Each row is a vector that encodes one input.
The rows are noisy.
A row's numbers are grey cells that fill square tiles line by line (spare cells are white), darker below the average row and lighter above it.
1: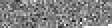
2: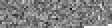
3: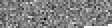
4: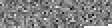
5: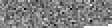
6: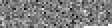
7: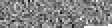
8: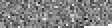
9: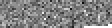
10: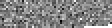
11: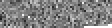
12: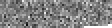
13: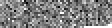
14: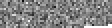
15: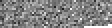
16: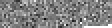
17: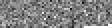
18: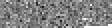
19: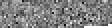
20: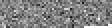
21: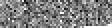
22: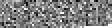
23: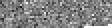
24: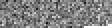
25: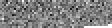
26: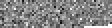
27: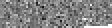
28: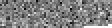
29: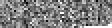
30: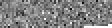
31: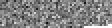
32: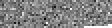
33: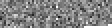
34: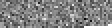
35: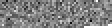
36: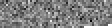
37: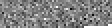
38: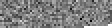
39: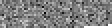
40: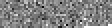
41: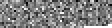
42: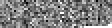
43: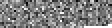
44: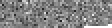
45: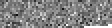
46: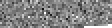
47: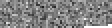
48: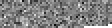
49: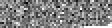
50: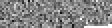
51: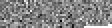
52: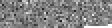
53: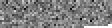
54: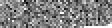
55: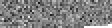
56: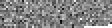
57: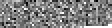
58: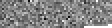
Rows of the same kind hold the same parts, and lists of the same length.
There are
2 kinds of row.
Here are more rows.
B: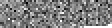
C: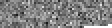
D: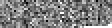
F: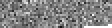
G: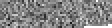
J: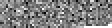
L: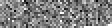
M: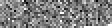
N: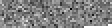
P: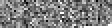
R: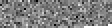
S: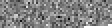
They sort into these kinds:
B, D, J, L, M, P
C, F, G, N, R, S

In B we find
a node of a 7-node tree.
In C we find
a node of a 7-node tree and four true/false values.
